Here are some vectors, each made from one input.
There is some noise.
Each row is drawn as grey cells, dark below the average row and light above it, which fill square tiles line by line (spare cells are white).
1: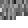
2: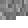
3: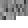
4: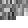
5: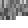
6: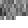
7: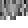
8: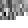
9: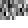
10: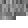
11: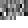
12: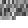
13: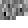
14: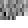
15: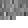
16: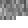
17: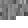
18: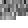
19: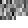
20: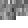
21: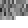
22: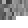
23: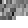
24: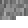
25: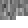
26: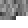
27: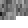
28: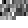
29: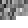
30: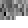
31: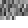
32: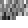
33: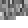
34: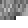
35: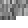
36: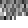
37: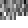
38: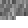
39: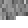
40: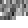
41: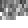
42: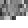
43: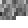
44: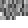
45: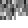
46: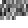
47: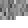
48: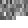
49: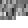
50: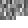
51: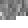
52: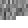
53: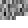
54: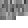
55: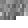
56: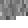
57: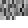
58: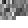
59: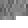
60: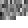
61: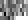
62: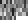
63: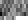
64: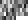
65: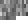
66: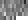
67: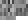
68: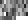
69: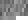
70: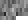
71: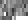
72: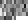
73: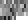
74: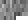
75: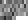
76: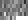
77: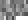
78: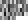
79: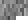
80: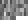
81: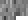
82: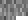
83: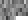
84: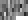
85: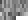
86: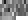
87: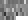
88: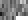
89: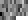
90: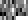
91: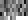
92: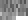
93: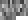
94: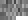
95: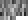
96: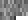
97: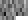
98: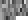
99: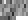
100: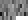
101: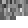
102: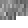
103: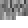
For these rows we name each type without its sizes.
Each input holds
a true/false value, together with either a label, or a point on a line.
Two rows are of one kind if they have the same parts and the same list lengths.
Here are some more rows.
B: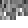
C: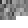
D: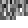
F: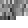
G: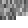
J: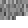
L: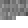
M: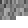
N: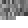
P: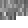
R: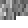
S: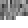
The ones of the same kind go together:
B, C, D, L, M, N, S
F, G, J, P, R

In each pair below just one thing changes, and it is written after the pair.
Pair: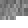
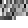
the true/false value
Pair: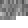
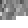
the label
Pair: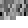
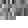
the true/false value
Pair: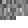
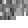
the true/false value
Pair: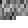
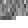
the label
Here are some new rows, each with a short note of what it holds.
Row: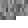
a point on a line and a true/false value
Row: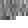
a label and a true/false value
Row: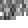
a label and a true/false value
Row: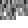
a label and a true/false value
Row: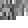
a point on a line and a true/false value
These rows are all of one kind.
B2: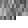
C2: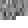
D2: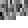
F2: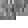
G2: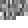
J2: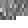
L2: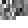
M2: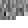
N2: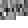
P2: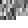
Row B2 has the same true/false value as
C2, F2, G2 and L2.
